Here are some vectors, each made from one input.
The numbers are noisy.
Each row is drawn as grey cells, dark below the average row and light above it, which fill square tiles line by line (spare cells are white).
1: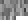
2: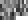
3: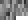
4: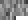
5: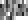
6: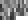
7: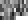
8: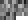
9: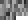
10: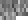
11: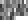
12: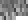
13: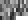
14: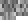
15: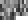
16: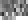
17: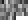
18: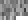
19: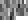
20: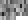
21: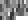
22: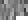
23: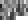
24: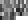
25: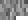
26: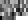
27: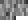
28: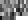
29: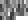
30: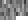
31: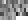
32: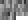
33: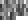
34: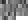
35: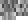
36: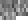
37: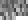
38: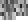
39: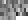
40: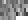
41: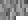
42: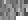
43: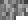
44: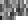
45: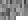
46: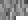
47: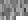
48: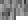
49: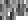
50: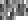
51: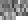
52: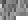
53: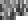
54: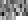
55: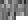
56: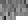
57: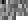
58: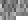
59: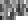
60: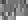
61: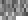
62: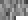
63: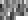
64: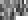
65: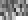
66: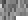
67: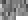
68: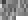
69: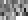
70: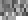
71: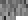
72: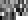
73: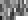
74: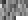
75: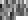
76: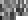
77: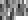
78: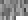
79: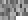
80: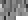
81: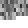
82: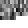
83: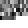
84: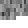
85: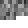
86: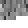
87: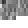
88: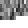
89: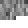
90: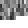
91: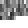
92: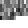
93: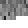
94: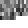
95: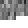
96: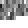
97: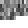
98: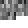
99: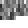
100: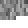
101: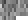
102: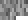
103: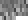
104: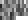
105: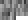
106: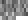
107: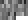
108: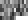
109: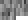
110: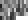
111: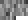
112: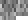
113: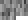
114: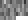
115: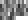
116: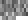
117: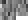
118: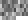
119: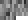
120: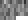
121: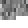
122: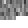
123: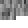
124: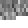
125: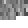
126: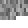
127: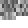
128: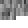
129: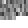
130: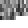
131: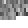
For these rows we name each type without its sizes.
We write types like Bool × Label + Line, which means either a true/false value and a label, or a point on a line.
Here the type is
Bool × Bool × Bool × Bool + Tree × Tree × Tree.
